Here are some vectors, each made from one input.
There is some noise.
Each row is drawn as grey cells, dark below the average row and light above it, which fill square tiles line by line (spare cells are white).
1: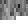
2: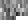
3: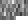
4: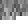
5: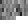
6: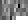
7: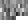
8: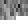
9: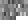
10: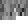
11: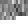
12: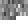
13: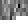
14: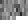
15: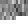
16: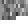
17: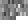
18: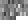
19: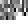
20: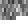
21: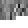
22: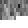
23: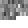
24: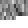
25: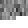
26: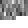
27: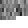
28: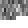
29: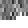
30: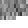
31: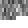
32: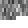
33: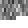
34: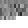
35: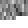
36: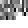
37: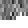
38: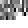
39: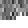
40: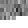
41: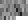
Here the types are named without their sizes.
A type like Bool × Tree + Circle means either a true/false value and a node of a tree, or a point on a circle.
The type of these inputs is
List(Line).
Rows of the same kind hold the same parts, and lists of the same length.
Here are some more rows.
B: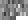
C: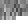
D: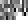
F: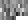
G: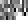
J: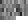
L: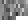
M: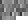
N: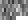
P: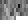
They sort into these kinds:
B, F, L, N
C, J, M, P
D, G

